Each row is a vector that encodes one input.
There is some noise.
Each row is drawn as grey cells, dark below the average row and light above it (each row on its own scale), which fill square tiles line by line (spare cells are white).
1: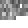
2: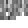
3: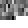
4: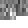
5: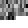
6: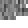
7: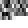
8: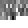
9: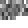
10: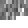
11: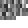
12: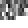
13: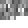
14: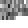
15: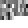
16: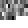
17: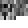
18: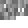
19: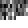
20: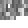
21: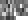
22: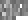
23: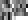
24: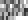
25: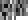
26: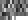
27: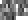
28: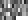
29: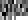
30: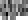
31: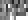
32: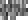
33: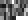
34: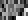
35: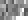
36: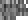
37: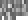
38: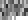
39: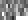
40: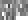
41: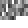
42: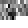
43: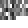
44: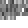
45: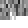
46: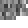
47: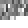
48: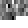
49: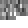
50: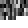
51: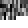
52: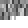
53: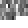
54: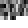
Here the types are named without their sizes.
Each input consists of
a point on a circle.
